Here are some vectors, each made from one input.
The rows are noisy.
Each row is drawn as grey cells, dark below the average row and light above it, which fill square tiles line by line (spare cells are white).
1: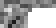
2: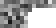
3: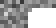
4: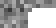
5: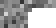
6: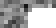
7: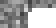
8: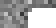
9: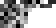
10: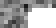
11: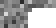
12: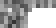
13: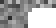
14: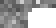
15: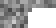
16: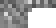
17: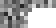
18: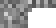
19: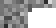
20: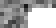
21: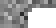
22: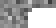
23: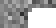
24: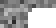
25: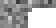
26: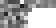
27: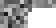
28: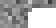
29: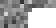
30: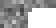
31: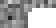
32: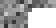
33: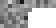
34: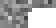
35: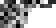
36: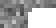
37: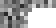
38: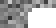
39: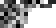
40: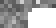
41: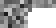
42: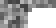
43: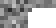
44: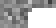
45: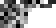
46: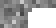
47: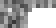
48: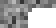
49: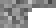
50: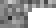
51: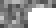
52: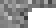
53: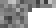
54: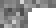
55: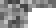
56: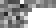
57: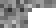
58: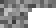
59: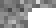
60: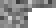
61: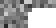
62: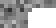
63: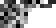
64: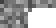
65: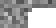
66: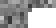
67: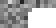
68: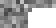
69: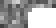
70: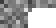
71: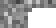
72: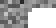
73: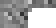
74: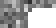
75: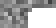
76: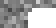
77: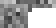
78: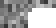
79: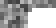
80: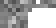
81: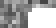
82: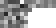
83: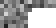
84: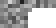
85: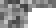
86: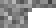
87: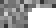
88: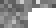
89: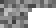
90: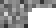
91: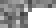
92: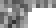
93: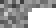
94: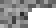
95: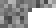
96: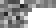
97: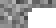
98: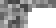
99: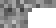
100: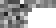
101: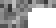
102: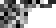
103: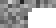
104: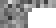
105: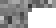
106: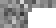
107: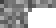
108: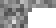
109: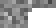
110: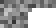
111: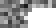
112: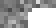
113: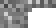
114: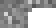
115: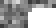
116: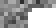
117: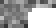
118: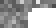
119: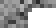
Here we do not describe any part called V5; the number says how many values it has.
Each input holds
a list of up to three items, each a true/false value and a value of V5.
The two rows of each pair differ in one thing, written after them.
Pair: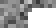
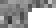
the true/false value in item 1 of the list
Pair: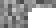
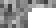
the true/false value in item 1 of the list
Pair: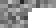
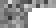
the true/false value in item 1 of the list
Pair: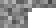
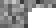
the value of V5 in item 1 of the list
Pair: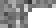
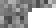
the value of V5 in item 1 of the list
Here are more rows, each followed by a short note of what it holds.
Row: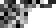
the empty list
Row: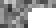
a list of three items
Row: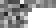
a list of one item
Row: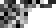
the empty list
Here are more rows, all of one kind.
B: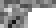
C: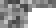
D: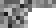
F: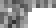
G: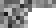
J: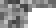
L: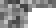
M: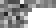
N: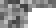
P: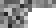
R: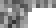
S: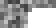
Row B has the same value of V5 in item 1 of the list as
D, G and P.
